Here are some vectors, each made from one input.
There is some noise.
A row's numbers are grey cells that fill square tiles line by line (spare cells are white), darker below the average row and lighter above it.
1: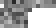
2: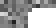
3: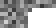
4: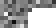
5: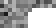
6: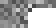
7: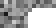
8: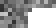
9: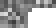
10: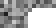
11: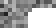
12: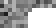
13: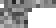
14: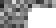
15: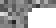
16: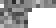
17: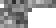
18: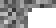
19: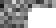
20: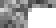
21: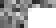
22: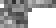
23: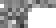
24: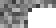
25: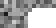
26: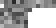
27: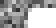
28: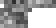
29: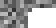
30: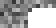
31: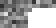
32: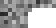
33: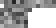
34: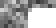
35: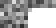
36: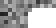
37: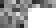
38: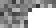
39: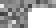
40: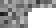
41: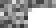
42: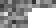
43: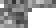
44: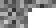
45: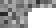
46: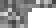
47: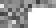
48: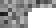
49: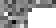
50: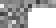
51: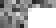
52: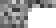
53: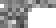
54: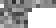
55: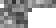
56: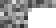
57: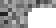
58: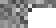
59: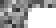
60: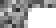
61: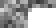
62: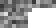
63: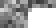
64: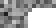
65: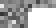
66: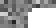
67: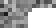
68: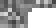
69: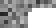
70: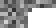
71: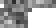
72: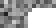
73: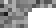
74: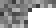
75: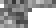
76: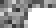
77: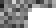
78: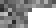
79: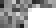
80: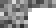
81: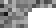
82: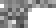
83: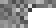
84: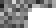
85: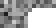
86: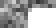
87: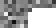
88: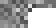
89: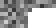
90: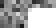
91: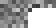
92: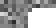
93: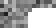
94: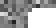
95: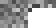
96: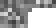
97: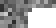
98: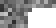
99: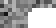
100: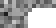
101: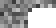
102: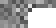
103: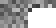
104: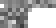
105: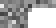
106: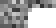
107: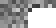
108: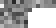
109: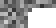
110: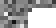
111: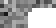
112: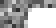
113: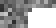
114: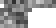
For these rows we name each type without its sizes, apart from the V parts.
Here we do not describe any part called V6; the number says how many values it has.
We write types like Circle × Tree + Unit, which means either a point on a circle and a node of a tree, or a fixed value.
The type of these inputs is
Bool × (Line + V6).
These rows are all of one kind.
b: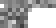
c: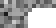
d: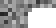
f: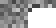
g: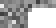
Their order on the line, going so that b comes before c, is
b, g, d, f, c.
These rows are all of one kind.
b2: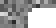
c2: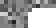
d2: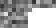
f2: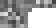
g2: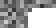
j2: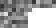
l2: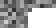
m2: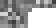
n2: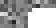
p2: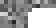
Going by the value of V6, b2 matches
c2, n2 and p2.
